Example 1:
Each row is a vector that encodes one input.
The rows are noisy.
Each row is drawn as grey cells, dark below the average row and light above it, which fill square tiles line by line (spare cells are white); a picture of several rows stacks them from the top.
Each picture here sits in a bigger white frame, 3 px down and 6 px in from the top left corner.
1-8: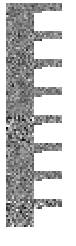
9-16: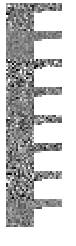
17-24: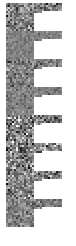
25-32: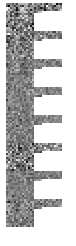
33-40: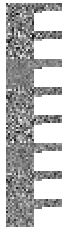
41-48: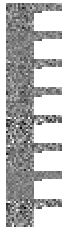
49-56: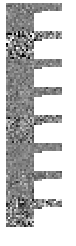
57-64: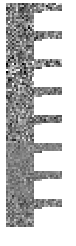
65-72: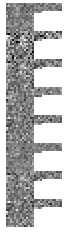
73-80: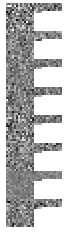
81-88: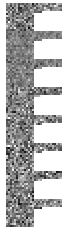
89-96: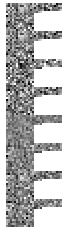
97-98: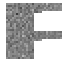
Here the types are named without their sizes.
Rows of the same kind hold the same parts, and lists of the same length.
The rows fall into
2 kinds.
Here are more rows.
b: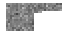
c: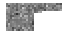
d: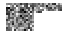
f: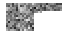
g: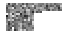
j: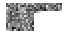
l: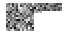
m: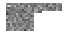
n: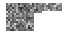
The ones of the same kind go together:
b, c, d, j, m, n
f, g, l

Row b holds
three true/false values.
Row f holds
a fixed value.
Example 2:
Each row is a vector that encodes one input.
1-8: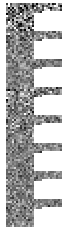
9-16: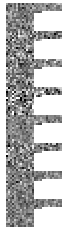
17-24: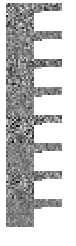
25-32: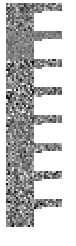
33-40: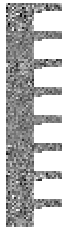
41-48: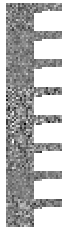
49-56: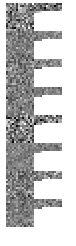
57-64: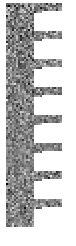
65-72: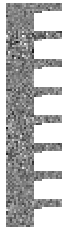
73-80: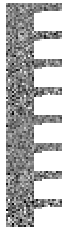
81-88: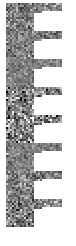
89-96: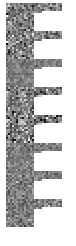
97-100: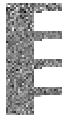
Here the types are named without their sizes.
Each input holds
either a fixed value, or three true/false values.
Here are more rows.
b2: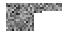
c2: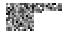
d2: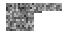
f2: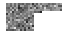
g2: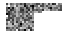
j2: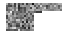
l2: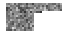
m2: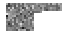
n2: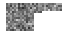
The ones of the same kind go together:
b2, d2, f2, g2, j2, l2, m2, n2
c2

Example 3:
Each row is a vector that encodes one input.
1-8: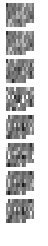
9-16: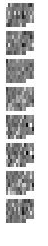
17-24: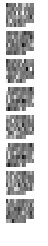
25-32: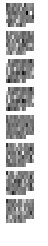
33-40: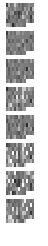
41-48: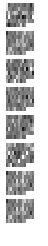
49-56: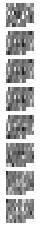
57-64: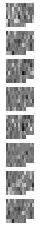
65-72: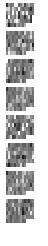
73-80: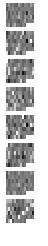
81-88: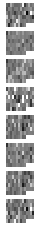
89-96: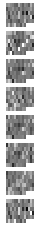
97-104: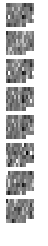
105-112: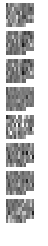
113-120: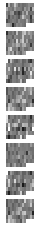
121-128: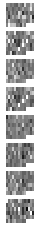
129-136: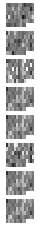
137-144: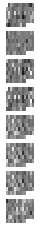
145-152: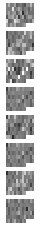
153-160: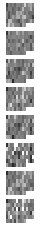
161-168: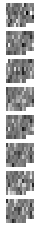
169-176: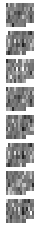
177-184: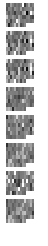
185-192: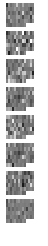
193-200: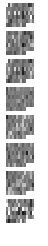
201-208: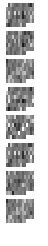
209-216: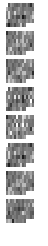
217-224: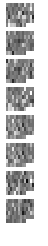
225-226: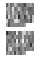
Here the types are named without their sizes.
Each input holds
a node of a tree.
